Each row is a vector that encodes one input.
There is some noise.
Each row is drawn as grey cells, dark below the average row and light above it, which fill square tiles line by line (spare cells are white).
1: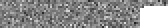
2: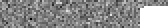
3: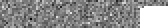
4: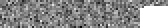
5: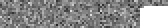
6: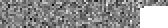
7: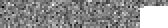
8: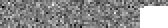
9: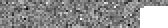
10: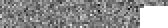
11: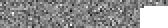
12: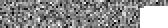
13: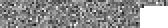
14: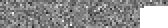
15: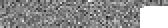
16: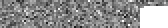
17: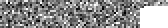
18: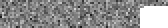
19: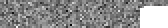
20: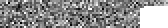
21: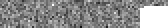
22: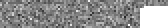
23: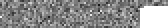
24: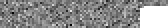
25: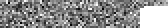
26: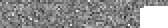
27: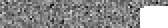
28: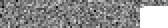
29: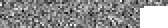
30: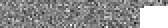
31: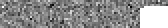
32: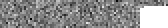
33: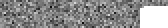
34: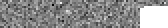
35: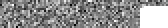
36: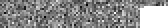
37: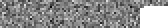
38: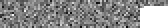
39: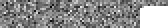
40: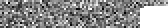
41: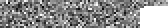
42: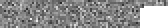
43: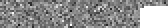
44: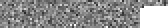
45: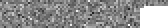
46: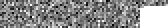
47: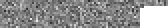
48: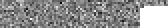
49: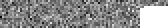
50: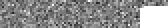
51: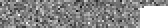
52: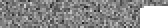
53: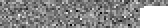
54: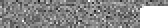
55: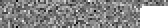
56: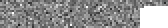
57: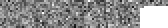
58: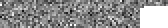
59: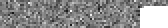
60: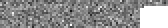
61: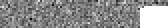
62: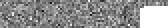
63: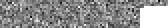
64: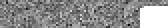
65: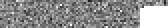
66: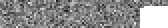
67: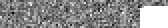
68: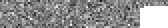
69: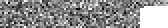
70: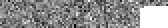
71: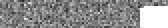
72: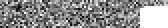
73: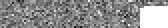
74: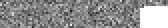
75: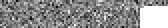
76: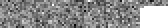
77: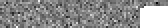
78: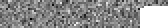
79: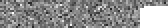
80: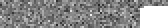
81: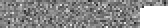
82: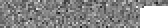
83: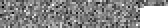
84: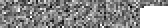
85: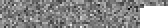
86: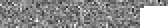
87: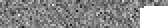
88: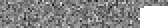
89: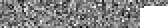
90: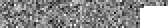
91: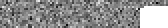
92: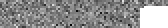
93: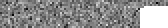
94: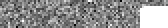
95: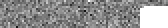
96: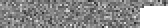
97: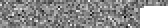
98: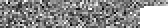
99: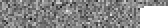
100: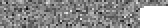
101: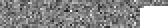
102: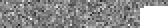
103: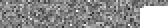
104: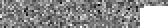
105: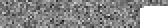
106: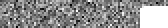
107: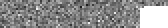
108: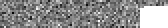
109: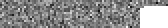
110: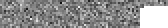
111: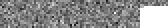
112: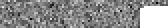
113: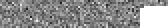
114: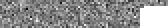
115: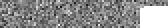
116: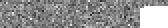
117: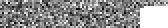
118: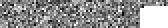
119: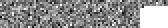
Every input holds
a list of up to three points on a 5-point line.
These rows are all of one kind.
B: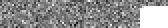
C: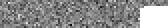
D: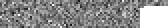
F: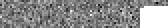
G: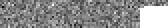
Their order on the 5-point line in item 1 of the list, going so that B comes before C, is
B, G, C, D, F.
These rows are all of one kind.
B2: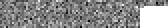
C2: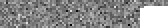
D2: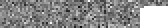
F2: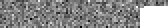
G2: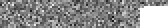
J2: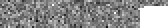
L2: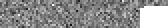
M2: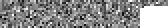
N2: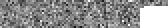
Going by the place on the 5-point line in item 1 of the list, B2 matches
F2, J2 and M2.
